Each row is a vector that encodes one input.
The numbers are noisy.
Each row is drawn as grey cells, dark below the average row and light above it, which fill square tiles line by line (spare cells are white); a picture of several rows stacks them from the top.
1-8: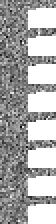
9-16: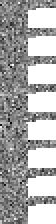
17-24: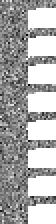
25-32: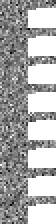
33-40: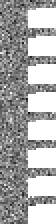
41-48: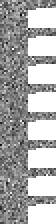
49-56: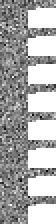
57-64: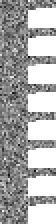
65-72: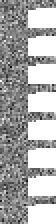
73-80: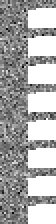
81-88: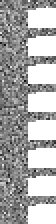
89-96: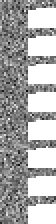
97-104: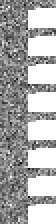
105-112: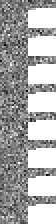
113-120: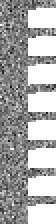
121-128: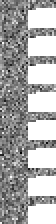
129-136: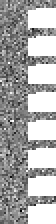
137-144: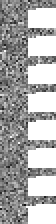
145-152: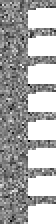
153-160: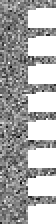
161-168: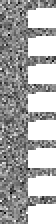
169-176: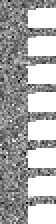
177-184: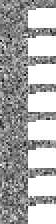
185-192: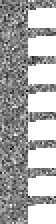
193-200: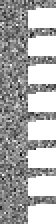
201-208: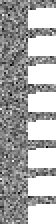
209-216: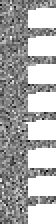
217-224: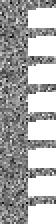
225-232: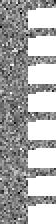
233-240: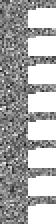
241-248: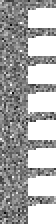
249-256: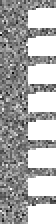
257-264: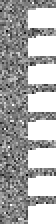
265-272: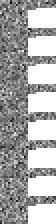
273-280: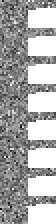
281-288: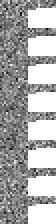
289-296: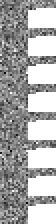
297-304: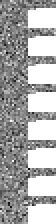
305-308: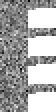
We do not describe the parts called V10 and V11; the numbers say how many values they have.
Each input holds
either a point on an 8-point circle and a true/false value, or a point on a 5-point line, or two values of V10, or a value of V11.
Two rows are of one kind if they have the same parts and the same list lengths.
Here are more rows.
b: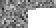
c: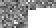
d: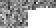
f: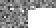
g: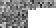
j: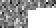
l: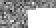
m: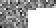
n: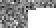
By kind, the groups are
b, f, l
c, n
d, g
j, m

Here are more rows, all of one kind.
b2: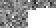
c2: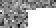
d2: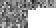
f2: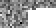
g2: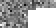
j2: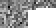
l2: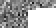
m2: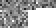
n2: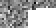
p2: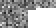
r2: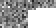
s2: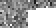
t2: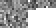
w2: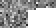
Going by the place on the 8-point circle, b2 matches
d2, r2, s2 and t2.
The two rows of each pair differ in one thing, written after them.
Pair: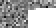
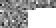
the true/false value
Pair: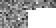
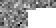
the place on the 8-point circle
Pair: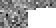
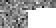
the place on the 8-point circle
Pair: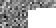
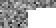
the true/false value
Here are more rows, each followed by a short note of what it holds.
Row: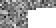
a point on a 5-point line
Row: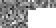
a value of V11
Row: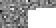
two values of V10
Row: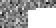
a point on a 5-point line
